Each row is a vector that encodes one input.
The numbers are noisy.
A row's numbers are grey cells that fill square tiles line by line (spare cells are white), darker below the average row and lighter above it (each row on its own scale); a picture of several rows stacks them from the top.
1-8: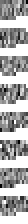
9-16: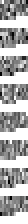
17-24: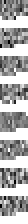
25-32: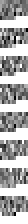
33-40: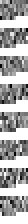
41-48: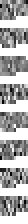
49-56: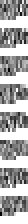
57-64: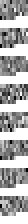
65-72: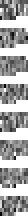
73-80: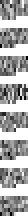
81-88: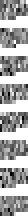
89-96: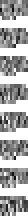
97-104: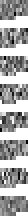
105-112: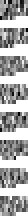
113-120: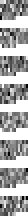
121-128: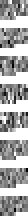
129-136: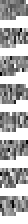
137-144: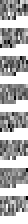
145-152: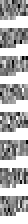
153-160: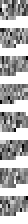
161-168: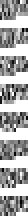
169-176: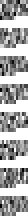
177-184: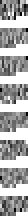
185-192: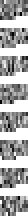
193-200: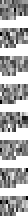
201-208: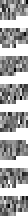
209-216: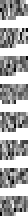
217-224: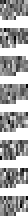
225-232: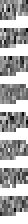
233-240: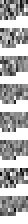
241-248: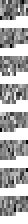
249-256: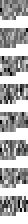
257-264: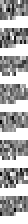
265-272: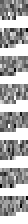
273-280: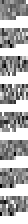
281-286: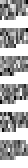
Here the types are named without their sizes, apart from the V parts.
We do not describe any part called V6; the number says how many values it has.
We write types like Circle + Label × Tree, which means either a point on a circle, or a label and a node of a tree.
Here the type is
Bool × Bool × Bool × (List(V6) + Tree × Tree).
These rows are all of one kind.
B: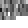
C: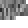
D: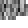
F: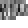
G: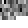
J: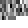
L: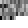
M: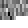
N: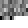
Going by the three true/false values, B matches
D, F and J.
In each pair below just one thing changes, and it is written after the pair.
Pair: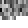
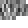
one of the three true/false values
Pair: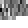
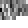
the value of V6 in item 1 of the list
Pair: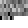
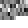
one of the three true/false values
